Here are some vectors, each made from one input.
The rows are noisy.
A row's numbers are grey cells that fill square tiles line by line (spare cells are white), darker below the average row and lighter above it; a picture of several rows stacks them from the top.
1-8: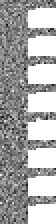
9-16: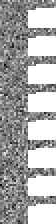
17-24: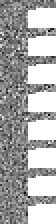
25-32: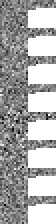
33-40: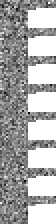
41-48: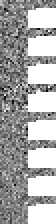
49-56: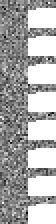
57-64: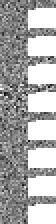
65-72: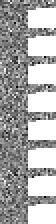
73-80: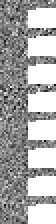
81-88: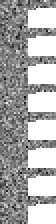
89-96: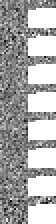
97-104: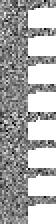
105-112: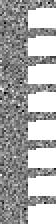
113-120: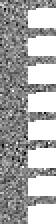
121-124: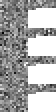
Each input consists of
a point on a 5-point line, together with either a point on a 7-point line, or a node of a 9-node tree.
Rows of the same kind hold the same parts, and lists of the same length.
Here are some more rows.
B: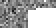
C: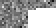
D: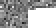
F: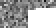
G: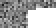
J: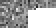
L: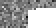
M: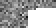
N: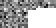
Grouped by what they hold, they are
B, C, D, J, L, M
F, G, N

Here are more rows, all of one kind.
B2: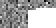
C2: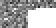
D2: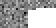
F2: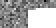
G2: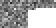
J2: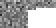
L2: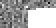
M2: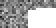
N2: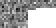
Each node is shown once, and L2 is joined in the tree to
F2 and J2.
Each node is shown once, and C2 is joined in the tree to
D2, G2, J2 and M2.
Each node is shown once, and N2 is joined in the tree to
B2 and J2.
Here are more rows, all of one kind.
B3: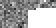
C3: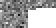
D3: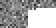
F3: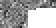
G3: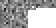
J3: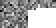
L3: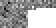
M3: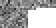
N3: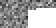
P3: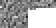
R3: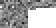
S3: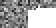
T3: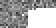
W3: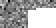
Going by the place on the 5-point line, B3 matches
J3, M3 and W3.
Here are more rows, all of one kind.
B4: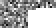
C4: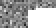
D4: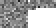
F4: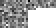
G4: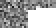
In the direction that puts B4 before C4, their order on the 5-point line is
F4, G4, B4, D4, C4.
